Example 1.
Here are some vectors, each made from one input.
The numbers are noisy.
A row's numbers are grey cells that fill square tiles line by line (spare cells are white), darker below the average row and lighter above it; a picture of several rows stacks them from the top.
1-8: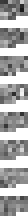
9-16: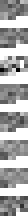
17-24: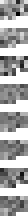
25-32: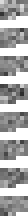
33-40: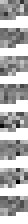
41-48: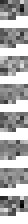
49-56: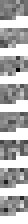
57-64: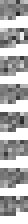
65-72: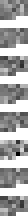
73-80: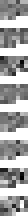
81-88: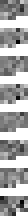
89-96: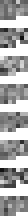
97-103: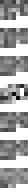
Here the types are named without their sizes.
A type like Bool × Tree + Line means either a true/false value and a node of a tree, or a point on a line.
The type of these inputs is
Bool × Bool × Bool + List(Line).
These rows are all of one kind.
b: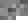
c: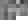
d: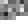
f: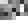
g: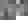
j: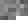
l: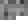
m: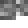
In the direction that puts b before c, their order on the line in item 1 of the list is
b, j, f, m, g, c, d, l.
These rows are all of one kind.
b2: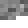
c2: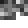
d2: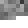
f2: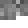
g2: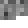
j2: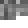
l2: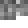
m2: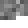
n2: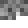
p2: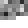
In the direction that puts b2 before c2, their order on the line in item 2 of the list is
f2, d2, p2, n2, b2, g2, m2, j2, c2, l2.
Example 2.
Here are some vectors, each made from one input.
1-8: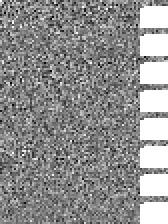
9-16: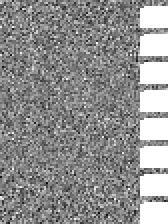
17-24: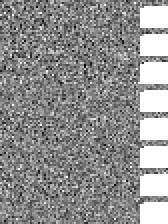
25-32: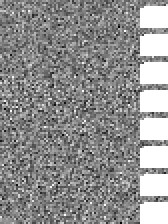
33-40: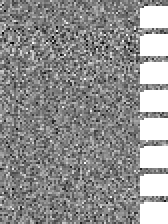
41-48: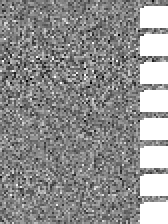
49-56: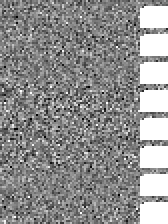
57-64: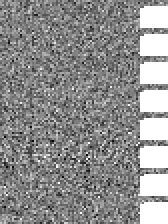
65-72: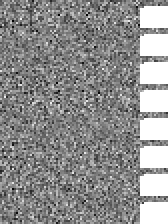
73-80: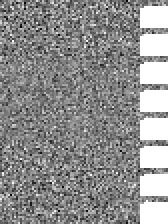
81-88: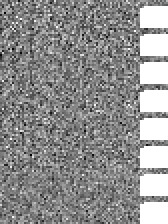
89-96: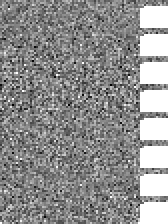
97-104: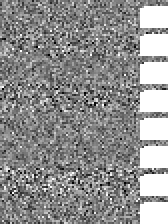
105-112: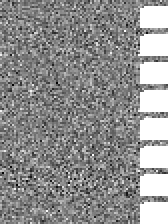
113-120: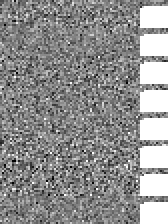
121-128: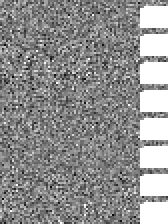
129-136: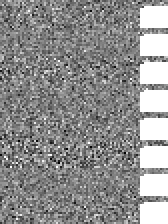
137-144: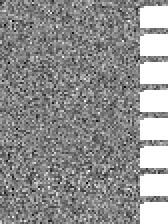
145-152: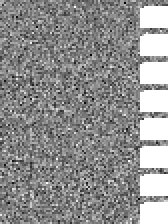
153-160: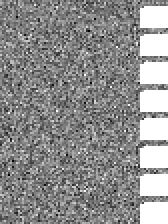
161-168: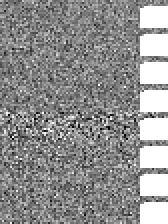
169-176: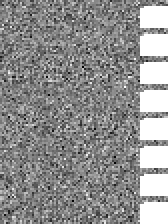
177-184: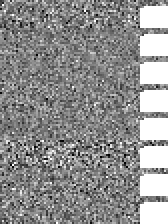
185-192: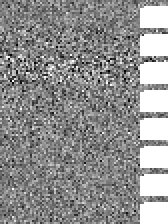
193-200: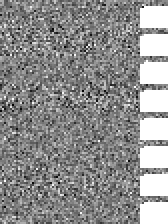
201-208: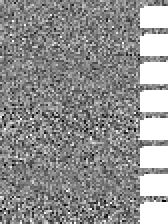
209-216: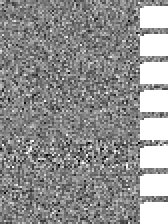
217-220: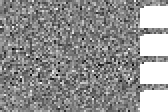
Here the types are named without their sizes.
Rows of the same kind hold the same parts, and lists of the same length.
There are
4 kinds of row.
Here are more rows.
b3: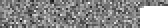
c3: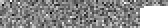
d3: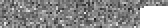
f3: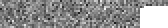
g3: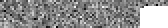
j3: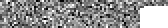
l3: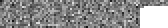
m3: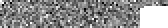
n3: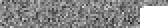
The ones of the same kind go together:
b3, l3
c3, d3, m3
f3, g3, n3
j3

